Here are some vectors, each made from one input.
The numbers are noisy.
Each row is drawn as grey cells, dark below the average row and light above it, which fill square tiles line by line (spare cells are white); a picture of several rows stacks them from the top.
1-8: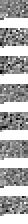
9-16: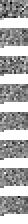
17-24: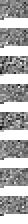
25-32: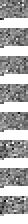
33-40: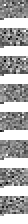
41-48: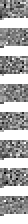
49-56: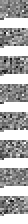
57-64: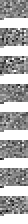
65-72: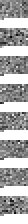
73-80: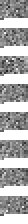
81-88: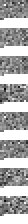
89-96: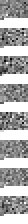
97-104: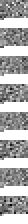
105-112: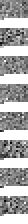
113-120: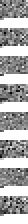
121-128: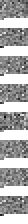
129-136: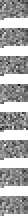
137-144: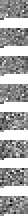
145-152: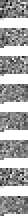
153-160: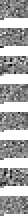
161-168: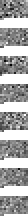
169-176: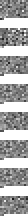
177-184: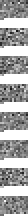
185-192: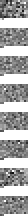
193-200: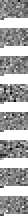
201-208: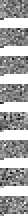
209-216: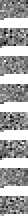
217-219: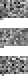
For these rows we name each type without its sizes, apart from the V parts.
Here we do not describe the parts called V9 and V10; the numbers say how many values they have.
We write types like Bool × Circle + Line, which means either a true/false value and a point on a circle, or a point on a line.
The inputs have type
Bool × Bool × Bool × Bool + Line × Line × V9 × V10.
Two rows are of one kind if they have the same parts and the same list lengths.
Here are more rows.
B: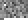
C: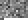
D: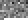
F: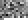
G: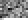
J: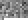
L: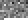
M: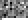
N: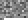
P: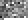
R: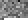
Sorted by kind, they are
B, C, D, J, L, N, R
F, G, M, P

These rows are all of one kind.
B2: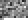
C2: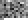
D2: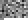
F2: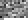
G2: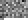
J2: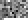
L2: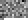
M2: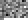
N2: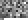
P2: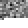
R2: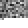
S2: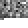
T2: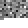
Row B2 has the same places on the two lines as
F2, G2, L2 and M2.
